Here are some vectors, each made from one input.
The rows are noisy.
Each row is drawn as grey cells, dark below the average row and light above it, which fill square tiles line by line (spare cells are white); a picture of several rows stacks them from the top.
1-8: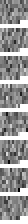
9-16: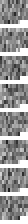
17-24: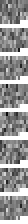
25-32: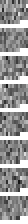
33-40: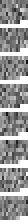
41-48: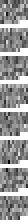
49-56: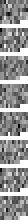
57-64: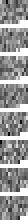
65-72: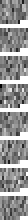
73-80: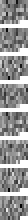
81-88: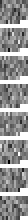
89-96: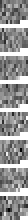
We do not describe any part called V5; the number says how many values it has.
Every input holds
a value of V5, together with a list of up to two points on a 6-point line.
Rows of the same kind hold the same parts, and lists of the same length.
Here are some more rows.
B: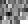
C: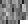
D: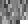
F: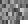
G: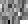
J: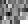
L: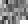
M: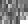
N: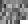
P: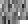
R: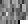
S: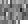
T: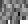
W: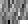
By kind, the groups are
B, J
C, G, L, R, S
D, F, M, N, P, T, W

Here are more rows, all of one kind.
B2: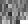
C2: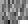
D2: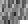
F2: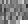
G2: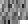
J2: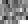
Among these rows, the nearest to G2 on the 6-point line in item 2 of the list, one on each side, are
C2 and F2.
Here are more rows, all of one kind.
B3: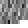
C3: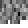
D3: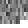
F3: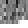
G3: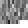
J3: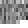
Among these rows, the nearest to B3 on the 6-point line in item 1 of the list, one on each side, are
D3 and G3.
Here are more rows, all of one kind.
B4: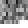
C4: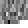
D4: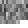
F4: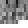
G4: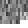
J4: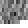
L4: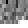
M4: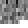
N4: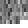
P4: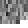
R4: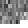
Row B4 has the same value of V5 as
F4, L4 and M4.
